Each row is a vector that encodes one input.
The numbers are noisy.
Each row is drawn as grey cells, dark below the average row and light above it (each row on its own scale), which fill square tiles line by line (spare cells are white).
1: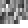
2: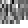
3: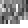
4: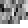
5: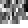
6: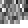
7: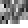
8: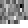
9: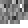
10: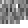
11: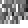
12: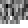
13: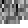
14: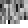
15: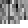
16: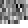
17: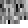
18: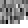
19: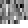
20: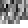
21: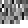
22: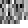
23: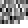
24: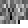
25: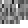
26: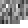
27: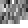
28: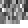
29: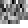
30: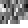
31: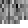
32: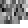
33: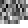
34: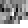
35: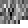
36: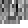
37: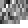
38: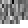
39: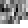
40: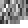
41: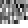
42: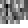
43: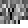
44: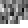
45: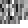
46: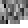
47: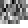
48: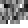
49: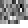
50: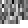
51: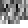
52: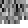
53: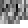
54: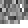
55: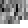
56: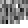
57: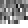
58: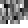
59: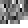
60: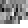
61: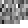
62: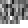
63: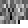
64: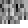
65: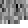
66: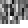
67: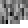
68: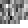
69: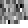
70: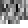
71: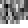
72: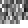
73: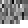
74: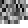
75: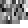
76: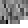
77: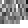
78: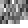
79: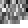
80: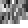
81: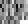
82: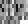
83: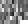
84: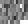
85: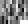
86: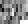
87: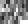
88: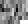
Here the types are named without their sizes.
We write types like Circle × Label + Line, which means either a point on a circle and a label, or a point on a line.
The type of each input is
List(Line).
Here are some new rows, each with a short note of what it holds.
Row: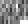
a list of two items
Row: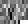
the empty list
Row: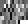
the empty list
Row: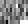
a list of two items
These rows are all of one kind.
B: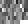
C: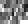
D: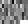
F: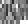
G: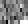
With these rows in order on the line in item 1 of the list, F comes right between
C and G.
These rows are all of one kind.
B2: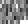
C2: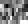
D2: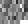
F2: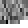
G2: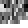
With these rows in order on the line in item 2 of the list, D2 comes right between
C2 and G2.
